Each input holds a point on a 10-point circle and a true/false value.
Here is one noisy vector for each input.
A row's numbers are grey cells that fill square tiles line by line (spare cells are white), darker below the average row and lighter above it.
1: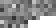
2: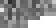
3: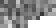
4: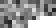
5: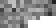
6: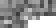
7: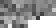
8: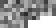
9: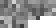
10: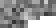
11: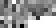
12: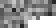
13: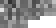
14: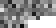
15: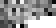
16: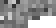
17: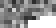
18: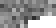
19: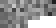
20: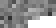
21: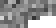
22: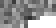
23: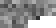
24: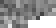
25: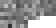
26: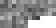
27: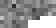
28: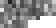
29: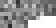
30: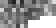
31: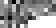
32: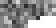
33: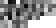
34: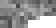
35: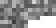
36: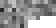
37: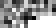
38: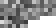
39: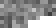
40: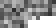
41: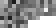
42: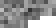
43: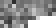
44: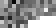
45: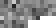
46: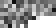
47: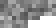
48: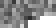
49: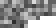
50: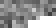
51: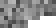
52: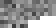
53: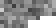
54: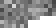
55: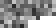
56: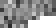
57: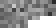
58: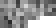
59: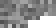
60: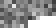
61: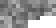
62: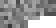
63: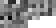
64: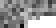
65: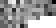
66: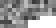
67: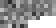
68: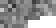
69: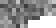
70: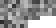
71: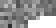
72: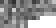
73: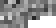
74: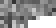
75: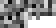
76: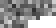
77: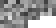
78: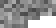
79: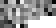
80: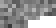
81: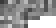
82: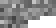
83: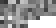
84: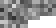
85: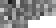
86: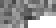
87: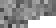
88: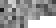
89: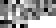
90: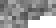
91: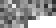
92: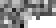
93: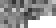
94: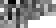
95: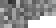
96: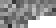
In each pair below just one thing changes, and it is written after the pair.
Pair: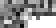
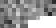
the place on the 10-point circle
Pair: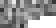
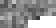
the true/false value
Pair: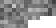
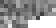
the true/false value
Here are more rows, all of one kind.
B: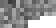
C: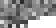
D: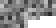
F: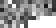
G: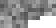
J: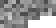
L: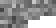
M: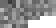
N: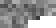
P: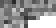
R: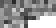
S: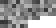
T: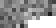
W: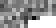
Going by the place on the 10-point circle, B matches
M, P, R and T.
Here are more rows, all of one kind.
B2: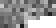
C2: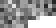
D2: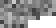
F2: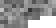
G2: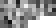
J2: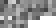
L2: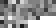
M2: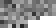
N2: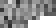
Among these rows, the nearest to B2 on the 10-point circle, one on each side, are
G2 and M2.
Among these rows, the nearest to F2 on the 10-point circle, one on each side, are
D2 and G2.
